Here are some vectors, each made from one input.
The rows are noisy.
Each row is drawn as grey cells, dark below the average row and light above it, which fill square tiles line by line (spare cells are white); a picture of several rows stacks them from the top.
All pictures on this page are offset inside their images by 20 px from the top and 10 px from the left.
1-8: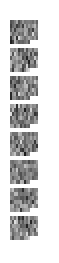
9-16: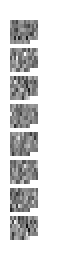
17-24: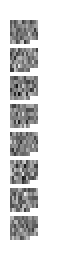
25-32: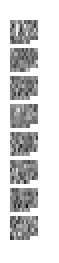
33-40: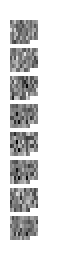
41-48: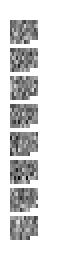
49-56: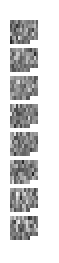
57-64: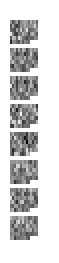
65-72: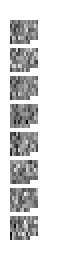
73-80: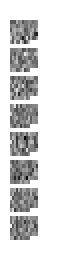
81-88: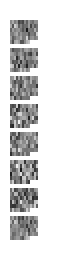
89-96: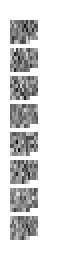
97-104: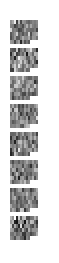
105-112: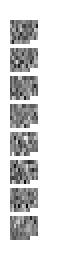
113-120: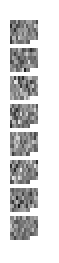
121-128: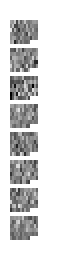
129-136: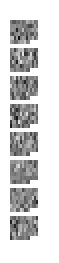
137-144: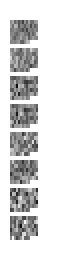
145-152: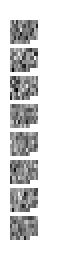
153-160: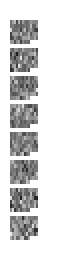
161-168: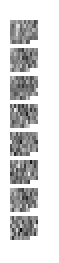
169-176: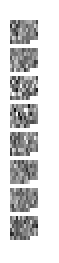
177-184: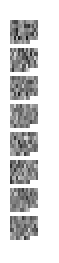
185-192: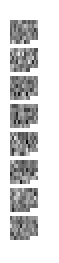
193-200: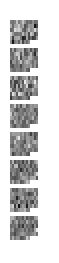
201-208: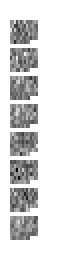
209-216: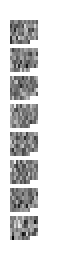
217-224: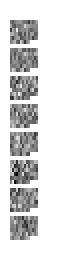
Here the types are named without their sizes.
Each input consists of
a label.
